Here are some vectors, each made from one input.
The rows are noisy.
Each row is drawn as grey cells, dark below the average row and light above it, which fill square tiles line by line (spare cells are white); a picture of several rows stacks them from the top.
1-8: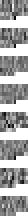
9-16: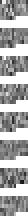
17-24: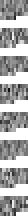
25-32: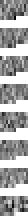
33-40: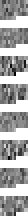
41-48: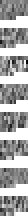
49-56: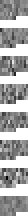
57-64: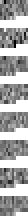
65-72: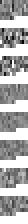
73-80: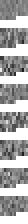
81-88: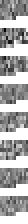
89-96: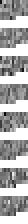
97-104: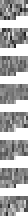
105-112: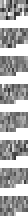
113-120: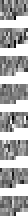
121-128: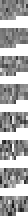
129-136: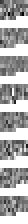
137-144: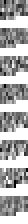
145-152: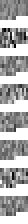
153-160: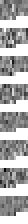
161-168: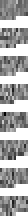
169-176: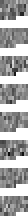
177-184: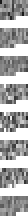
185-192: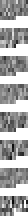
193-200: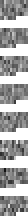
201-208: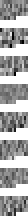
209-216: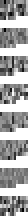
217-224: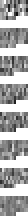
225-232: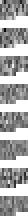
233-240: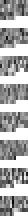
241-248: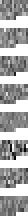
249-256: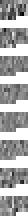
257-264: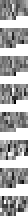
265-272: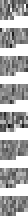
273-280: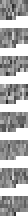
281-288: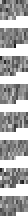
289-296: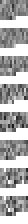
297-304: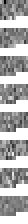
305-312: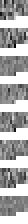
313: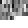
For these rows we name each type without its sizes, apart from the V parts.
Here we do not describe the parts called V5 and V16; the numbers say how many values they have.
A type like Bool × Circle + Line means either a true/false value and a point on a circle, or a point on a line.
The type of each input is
Label × (Line + V5 × V16).
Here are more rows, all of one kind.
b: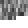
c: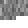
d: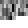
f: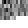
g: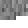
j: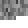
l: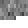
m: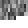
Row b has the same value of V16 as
g and m.
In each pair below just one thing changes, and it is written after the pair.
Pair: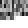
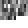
the value of V5
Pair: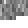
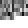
the label
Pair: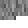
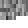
the value of V16
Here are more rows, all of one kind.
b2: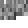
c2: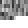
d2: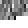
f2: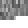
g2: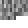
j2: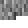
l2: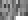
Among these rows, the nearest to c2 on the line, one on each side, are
d2 and g2.
